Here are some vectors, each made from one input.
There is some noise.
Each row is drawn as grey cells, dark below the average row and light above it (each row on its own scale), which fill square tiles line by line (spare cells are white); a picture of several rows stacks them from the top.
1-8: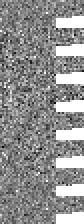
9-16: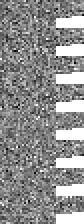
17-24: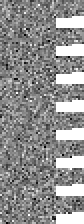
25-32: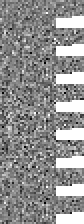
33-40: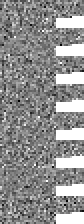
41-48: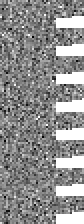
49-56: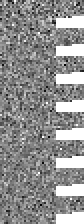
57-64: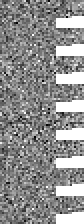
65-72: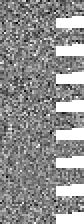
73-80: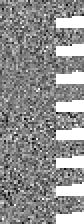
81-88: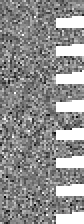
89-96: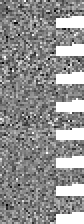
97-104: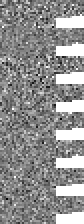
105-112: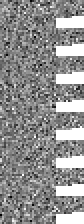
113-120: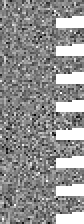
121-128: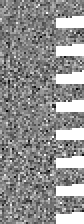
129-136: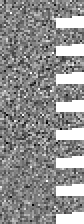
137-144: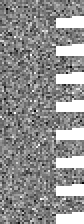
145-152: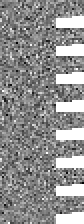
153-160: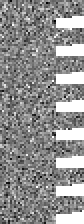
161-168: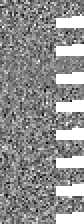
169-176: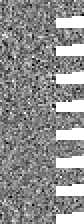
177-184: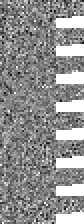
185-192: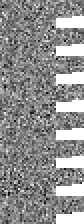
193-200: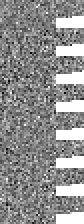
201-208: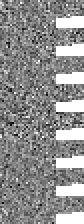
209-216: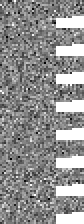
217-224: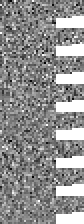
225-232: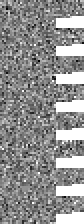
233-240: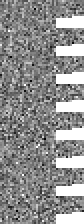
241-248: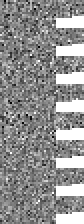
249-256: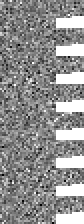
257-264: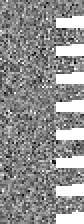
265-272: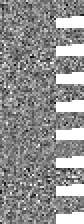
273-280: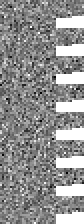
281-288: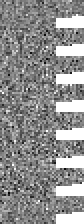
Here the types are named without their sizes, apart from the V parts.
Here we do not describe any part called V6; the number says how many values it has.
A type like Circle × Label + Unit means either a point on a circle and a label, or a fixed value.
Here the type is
Bool × Bool × Bool × Bool + Circle + Line × Line + Tree + Unit + V6 × V6.
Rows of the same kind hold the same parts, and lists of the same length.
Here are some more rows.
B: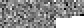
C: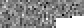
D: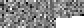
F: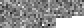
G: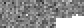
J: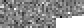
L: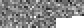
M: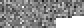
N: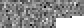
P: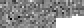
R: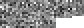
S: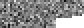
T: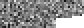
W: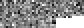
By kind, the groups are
B, D, F, M
C, N, W
G, P, R
J
L
S, T

